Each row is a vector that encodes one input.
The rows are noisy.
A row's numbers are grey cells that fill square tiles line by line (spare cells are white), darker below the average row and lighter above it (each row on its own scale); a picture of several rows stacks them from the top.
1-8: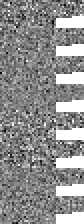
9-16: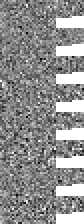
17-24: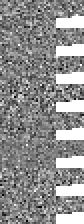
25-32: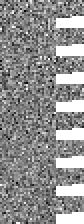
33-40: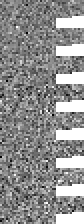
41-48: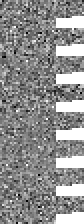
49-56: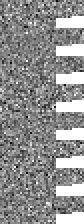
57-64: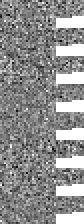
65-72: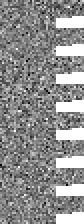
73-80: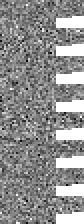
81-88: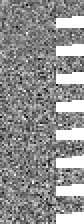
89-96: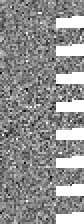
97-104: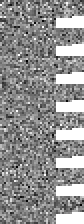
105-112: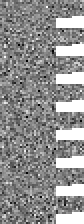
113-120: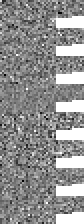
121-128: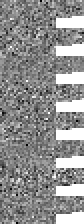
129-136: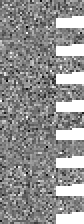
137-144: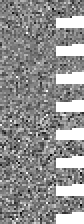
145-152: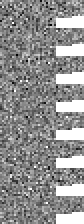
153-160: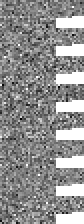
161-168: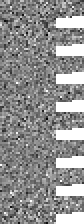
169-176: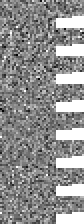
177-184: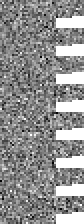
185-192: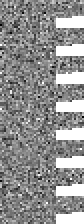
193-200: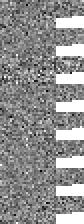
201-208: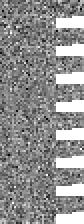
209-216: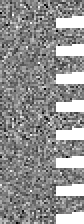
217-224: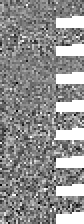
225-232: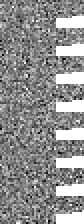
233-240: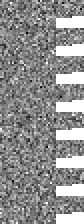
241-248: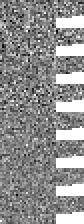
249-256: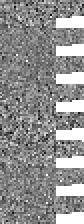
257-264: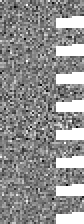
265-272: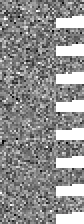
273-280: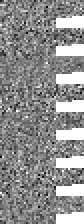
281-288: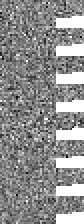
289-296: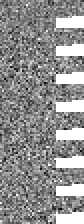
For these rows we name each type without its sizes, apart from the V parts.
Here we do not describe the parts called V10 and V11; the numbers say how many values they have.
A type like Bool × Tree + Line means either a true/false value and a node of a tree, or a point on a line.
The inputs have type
(Bool × Bool × Bool × Bool + V11) × (Line + V10).
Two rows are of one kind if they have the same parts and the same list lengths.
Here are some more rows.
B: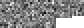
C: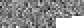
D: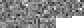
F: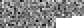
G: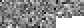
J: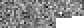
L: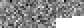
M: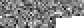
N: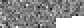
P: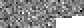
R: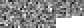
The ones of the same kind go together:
B, C, F, G, J, M
D, P
L, R
N

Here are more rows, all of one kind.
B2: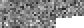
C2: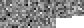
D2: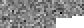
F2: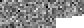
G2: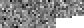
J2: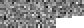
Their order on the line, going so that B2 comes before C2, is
D2, G2, B2, J2, F2, C2.
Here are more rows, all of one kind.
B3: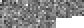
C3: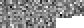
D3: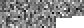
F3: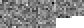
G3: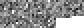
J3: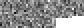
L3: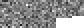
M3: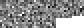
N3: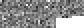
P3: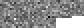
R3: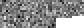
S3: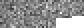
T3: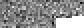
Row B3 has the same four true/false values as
G3, L3 and P3.
